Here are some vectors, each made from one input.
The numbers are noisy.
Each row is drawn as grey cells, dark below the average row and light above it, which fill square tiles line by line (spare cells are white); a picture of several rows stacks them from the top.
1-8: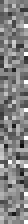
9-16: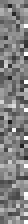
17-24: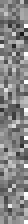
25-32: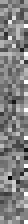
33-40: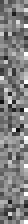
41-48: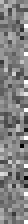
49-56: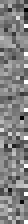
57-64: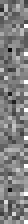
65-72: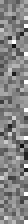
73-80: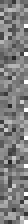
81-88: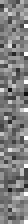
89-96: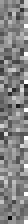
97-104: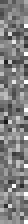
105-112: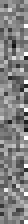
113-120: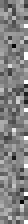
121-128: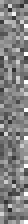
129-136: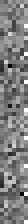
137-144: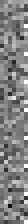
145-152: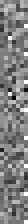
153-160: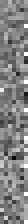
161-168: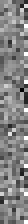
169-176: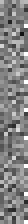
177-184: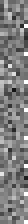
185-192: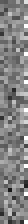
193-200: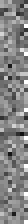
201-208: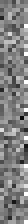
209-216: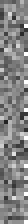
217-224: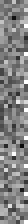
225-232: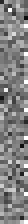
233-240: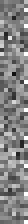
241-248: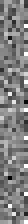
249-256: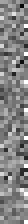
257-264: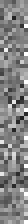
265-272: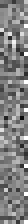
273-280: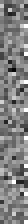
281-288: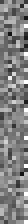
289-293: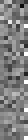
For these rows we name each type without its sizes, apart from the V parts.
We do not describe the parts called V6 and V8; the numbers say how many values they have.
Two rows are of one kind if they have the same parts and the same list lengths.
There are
4 kinds of row.
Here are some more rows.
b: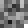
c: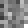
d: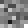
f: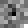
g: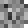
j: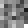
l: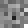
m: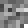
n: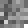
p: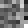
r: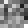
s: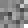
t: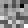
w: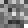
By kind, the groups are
b, d, f, n, p, w
c, l, m
g, s
j, r, t

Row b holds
a node of a tree and a value of V8.
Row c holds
a point on a line and a value of V6.
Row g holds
a point on each of two lines.
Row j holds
a value of V8.
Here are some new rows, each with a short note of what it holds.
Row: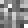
a point on each of two lines
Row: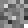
a node of a tree and a value of V8
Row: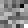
a value of V8
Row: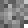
a point on a line and a value of V6
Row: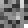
a node of a tree and a value of V8
